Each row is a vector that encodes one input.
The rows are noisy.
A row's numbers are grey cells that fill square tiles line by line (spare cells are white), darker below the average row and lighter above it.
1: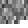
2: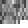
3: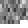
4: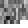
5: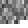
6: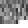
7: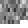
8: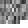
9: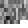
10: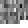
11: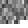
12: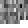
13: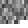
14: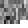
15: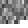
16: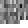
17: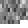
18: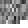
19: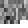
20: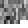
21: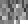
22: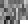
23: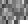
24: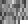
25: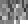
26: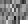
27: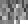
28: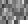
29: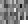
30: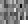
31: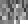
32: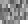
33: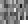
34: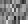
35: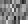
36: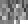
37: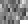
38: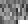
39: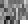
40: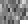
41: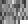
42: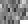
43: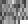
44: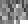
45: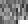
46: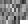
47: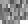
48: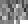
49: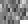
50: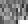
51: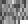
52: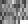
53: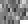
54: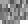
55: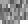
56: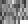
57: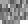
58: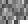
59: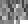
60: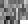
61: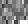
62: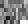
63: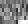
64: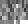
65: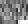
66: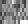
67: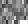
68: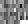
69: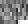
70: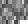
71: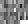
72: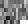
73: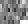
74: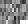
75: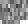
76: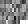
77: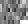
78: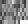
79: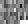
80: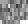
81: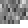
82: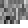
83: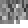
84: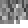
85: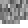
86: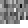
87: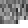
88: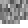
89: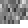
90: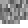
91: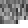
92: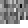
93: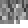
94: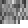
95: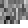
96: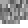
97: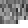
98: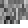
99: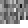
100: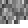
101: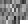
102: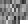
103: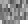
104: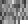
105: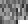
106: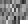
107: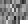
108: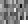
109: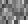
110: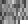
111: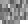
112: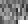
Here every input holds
a point on a 9-point circle.
